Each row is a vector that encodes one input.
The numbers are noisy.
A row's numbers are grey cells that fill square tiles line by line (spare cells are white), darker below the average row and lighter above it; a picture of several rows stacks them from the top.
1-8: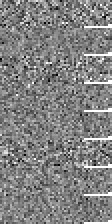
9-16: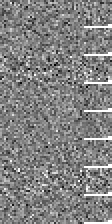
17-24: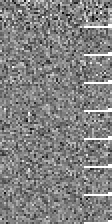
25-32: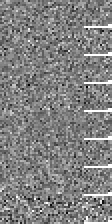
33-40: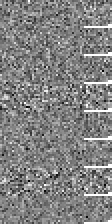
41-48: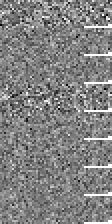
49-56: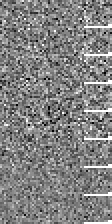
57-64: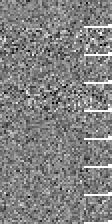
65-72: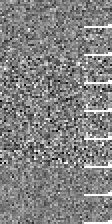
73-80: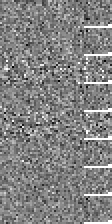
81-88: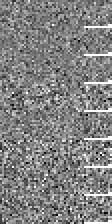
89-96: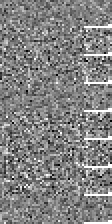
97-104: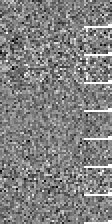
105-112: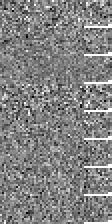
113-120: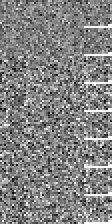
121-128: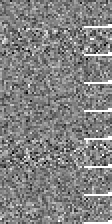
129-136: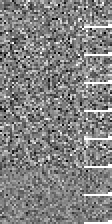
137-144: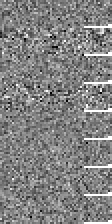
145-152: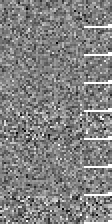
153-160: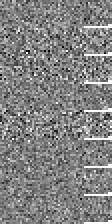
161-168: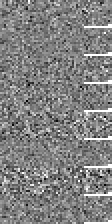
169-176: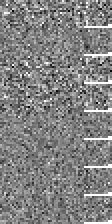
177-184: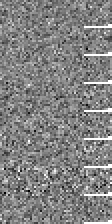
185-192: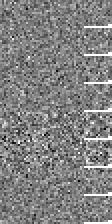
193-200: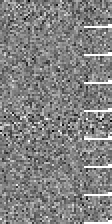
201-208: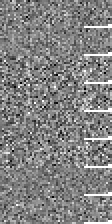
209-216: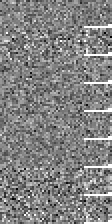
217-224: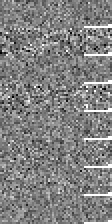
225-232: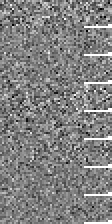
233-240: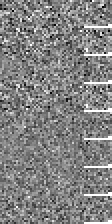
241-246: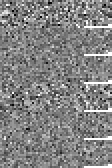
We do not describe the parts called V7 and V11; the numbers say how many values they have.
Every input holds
either a point on an 8-point circle and a value of V11, or a point on a 10-point circle, a point on a 6-point line and a value of V7.
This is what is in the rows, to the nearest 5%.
About 35% of them hold a point on an 8-point circle and a value of V11. The rest hold a point on a 10-point circle, a point on a 6-point line and a value of V7.
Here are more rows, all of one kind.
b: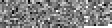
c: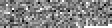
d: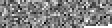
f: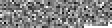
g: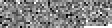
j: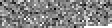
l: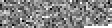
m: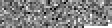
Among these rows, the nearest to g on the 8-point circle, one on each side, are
j and l.
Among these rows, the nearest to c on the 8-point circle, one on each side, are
b and f.
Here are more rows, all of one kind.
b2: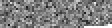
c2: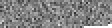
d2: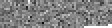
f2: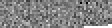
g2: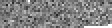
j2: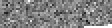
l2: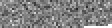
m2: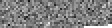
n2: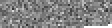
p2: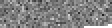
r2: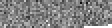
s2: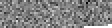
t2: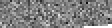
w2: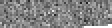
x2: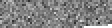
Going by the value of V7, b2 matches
j2, s2, t2 and w2.
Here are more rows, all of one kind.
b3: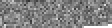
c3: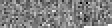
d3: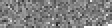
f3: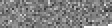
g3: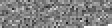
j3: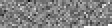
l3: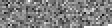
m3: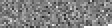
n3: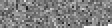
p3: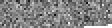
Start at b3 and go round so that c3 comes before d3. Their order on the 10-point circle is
b3, j3, p3, c3, l3, d3, m3, g3, f3, n3.
